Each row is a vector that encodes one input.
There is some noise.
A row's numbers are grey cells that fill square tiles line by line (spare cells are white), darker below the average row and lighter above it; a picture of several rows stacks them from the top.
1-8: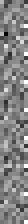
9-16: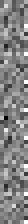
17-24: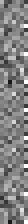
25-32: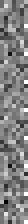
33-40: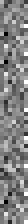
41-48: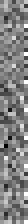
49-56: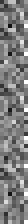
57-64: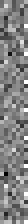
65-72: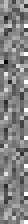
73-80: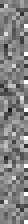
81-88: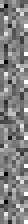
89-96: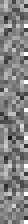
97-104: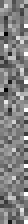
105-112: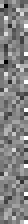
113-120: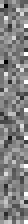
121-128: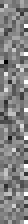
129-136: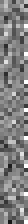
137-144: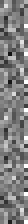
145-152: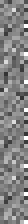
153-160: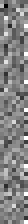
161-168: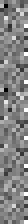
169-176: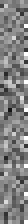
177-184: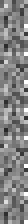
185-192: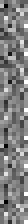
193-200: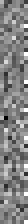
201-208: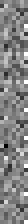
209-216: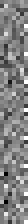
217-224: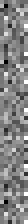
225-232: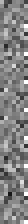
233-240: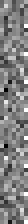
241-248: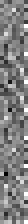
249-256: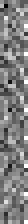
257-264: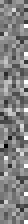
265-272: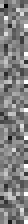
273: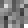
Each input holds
a point on a 7-point line.
